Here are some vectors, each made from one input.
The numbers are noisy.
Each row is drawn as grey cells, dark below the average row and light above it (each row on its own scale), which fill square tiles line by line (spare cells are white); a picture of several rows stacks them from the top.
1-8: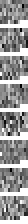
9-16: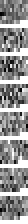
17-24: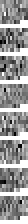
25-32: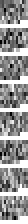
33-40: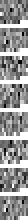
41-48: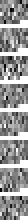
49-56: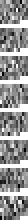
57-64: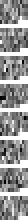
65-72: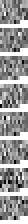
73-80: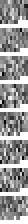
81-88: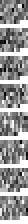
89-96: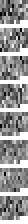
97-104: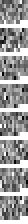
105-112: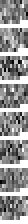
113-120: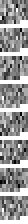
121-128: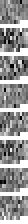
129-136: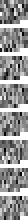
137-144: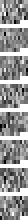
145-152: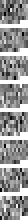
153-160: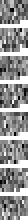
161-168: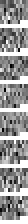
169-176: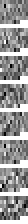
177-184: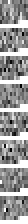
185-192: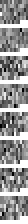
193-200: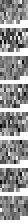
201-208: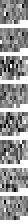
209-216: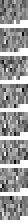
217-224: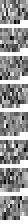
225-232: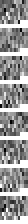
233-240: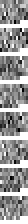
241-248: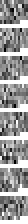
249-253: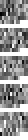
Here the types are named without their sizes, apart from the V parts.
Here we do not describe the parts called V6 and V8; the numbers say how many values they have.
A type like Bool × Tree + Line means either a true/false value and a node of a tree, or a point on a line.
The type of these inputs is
Bool × Label + V6 × V8.
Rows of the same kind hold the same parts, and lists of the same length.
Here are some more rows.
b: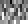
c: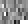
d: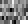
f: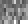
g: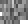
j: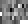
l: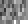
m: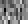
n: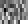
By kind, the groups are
b, f, l, m, n
c, d, g, j

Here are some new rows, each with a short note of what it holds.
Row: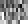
a value of V6 and a value of V8
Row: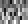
a value of V6 and a value of V8
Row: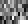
a label and a true/false value
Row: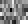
a label and a true/false value
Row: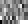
a label and a true/false value
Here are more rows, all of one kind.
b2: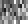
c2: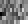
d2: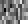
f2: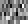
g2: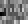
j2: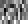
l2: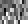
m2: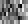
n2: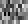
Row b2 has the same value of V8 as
d2 and m2.
